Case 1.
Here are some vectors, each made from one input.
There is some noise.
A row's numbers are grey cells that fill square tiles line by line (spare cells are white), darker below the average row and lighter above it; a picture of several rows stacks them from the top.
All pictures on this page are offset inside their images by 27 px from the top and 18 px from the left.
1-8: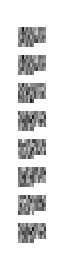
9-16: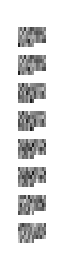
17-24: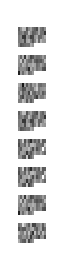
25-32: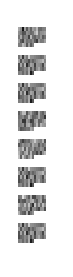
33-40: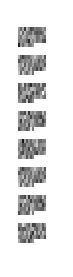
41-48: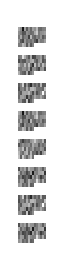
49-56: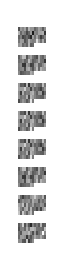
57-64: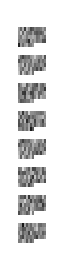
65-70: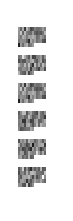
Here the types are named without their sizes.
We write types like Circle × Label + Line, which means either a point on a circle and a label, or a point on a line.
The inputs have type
Circle.
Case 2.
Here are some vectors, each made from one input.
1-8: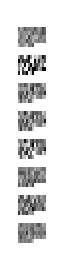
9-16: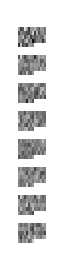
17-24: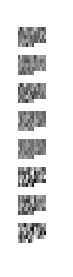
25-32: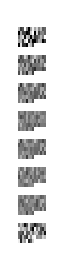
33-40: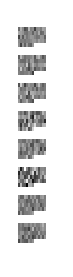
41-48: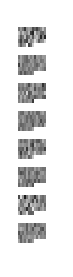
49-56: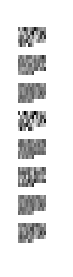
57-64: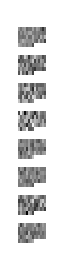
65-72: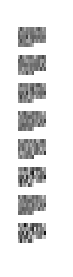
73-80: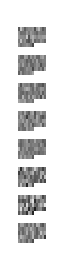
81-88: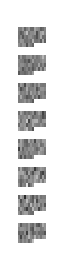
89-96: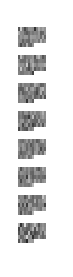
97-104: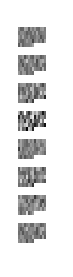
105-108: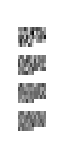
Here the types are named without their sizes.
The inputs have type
Bool × Bool × Bool × Bool.
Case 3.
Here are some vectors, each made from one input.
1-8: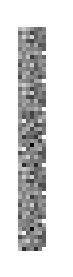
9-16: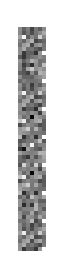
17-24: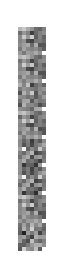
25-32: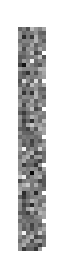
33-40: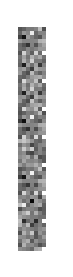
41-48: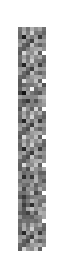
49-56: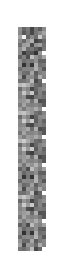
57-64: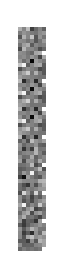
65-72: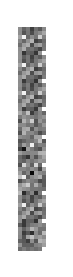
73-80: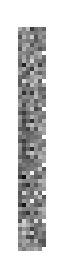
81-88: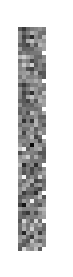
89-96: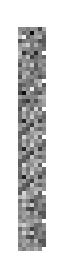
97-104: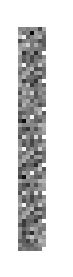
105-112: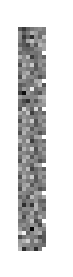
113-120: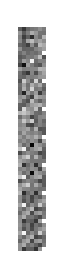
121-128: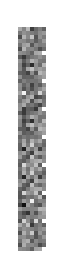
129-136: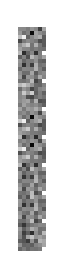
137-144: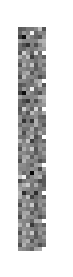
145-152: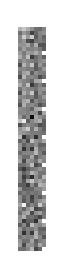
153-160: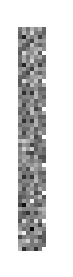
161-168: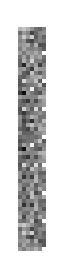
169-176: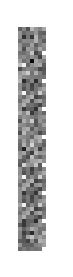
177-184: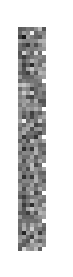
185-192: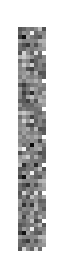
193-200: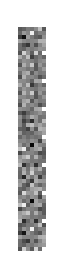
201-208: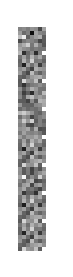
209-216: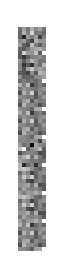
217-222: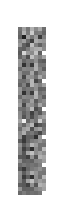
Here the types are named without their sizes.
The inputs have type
Bool × Bool × Bool.
